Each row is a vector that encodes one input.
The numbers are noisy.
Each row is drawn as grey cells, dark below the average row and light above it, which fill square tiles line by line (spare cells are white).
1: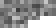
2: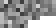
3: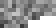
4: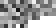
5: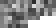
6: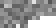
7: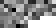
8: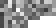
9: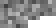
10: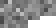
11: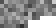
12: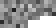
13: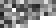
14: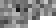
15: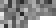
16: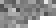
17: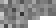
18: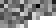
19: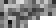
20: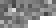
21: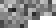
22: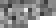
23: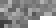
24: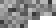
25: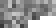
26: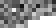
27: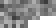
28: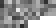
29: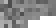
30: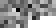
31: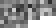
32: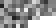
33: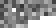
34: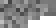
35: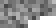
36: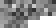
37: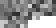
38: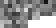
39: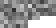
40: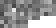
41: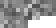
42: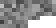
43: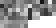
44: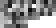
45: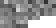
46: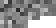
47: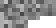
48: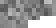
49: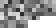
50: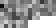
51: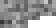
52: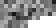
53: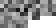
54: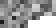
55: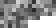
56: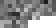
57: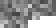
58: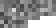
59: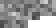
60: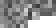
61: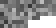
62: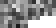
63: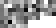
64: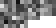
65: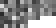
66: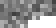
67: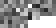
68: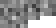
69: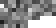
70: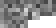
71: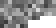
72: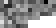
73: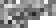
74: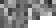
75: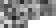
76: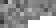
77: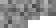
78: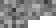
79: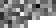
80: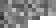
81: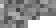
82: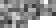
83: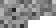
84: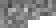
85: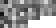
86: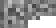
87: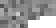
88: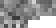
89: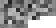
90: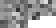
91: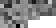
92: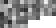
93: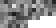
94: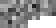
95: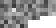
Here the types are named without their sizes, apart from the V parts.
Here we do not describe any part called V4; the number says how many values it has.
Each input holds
a list of items, each a true/false value and a value of V4.
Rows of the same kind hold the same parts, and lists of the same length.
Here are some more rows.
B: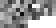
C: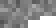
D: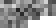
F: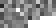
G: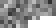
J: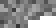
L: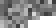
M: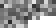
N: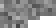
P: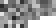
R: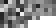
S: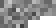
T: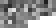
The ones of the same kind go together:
B, D
C, F, J, L, N, R, T
G, M, P, S

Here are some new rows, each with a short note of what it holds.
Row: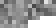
a list of two items
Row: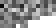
a list of two items
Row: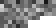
a list of two items
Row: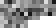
the empty list
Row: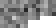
a list of one item
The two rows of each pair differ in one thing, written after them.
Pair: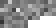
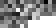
the true/false value in item 2 of the list
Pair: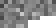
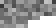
the true/false value in item 2 of the list
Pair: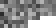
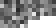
the true/false value in item 1 of the list
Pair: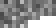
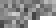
the value of V4 in item 2 of the list
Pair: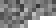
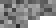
the true/false value in item 1 of the list
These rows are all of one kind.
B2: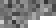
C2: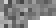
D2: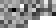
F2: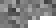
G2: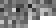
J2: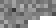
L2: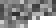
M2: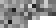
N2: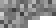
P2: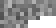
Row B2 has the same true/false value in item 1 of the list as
C2, F2, M2 and N2.
